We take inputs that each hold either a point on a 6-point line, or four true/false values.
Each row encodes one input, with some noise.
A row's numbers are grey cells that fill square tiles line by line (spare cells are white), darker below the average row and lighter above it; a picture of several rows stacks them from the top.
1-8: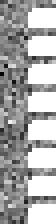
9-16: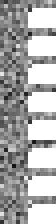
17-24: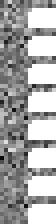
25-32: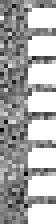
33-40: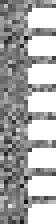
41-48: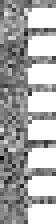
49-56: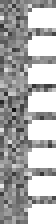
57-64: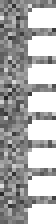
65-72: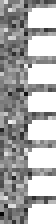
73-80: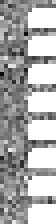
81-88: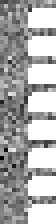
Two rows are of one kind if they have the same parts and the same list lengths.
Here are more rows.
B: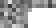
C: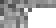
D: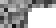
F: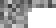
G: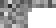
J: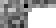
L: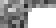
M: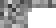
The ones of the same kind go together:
B, C, F, G, M
D, J, L

